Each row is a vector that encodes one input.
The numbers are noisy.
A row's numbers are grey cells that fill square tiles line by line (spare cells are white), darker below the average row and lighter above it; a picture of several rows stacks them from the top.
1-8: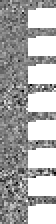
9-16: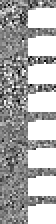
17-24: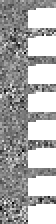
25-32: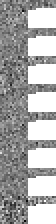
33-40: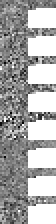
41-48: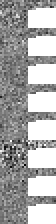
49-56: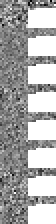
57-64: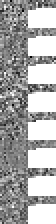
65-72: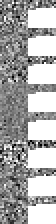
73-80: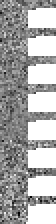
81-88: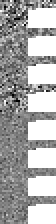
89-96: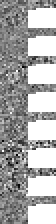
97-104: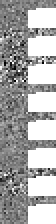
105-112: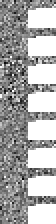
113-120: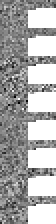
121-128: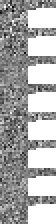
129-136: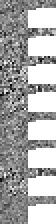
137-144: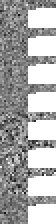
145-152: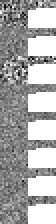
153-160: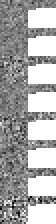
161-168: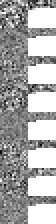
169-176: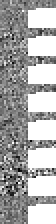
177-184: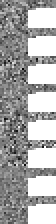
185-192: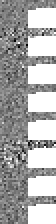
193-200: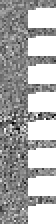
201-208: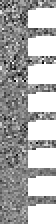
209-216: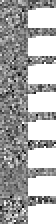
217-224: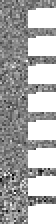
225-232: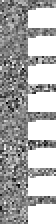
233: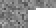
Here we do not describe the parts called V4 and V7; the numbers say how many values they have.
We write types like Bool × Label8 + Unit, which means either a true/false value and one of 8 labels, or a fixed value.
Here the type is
Bool × (Circle8 + V7) + V4.
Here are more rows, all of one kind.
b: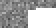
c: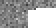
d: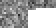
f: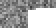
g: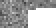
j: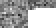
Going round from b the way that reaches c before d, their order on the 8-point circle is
b, f, c, d, g, j.
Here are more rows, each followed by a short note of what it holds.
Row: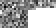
a point on an 8-point circle and a true/false value
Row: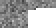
a point on an 8-point circle and a true/false value
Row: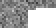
a true/false value and a value of V7
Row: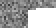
a true/false value and a value of V7
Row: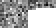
a point on an 8-point circle and a true/false value
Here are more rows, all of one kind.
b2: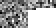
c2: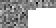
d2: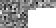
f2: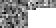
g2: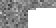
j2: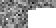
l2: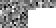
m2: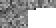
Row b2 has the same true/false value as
c2 and l2.
